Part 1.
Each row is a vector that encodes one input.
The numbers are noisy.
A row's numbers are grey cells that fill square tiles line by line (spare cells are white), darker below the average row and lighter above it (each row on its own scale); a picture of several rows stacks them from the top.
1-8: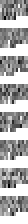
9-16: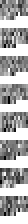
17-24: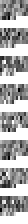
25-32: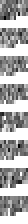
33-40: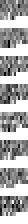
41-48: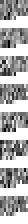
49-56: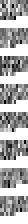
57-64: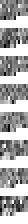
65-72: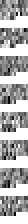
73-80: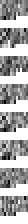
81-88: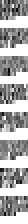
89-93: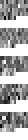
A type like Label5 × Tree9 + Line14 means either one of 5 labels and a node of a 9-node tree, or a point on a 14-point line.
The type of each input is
Bool × Line11.
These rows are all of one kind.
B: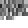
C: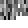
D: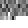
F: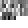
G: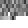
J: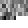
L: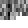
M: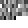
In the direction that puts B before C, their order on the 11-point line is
B, F, J, D, G, M, C, L.
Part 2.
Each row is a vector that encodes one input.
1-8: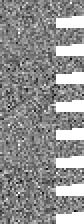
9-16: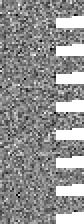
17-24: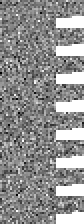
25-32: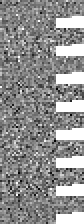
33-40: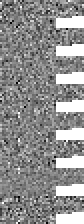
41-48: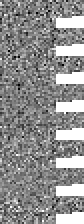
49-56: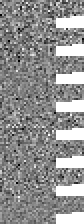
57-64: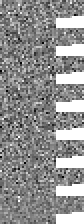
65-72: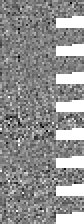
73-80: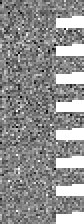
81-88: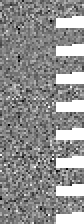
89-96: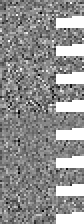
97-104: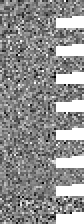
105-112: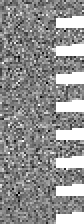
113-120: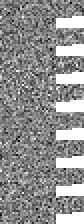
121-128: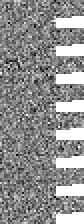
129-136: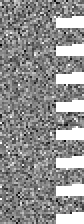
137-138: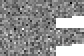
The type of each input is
Bool × Bool × Bool × Bool × Tree10.
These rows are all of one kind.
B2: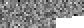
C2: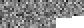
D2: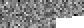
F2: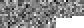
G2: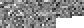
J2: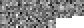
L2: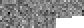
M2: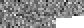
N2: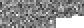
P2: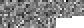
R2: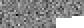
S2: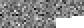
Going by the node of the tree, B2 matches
D2 and S2.
